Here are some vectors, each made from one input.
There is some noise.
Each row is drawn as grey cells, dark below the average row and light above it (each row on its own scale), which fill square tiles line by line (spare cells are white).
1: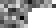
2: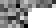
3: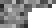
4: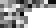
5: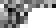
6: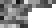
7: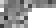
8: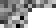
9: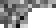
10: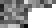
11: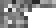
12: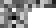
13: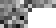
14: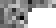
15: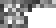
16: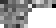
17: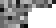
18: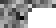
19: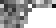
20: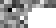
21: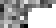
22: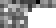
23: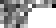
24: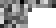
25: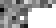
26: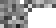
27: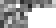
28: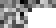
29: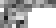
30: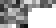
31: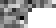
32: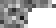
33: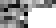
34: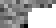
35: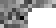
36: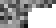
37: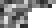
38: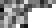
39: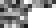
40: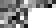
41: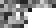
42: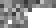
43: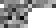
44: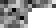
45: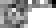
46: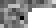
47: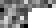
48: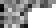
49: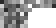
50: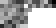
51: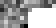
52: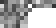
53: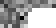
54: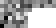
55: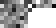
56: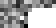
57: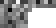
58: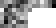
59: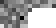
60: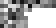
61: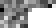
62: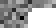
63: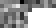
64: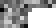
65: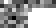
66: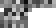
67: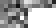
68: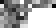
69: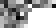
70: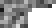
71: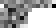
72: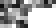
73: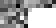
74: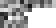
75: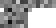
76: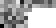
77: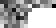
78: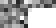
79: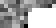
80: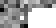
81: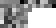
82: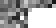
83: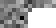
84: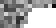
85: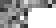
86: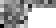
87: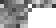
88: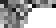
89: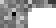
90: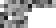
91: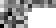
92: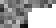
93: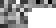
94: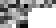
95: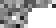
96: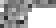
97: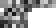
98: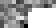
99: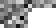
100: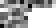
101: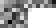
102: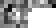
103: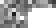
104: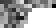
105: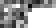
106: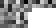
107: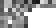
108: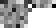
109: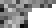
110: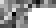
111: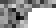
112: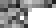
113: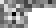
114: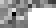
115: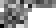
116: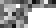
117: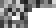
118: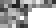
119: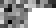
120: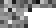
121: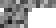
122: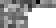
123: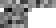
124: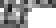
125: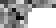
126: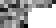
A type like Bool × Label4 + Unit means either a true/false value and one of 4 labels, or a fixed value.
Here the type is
Bool × Label5 + Tree9.
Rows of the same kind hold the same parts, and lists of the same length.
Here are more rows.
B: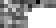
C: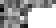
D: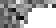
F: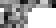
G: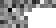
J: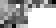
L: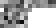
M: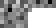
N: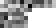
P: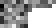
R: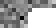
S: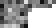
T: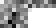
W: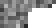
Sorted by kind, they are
B, F, G, J, L, M, N, T
C, D, P, R, S, W

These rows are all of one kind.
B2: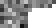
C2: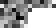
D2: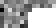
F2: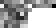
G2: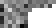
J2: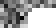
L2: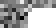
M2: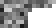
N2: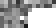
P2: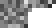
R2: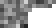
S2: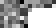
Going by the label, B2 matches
G2, L2, M2 and R2.
